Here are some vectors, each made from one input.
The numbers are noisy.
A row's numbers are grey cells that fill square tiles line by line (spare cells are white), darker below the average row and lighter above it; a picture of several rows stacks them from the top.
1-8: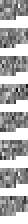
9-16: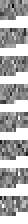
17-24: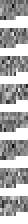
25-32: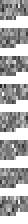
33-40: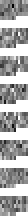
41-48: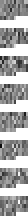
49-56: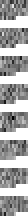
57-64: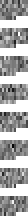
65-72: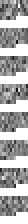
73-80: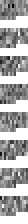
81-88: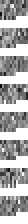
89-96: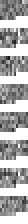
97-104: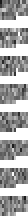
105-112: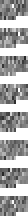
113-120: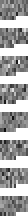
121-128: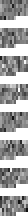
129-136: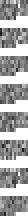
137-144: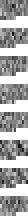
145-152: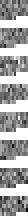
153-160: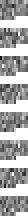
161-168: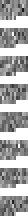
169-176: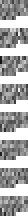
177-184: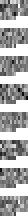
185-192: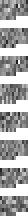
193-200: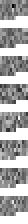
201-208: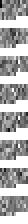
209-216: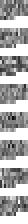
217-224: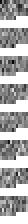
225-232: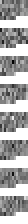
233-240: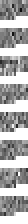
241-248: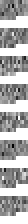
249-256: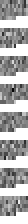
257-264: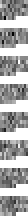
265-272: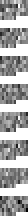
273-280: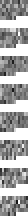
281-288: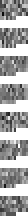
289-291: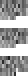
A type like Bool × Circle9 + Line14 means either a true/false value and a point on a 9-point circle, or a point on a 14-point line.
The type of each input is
Circle9 + Line8 + Line15.
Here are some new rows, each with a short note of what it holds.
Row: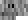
a point on a 15-point line
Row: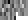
a point on a 9-point circle
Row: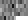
a point on a 15-point line
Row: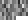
a point on a 9-point circle
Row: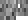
a point on an 8-point line
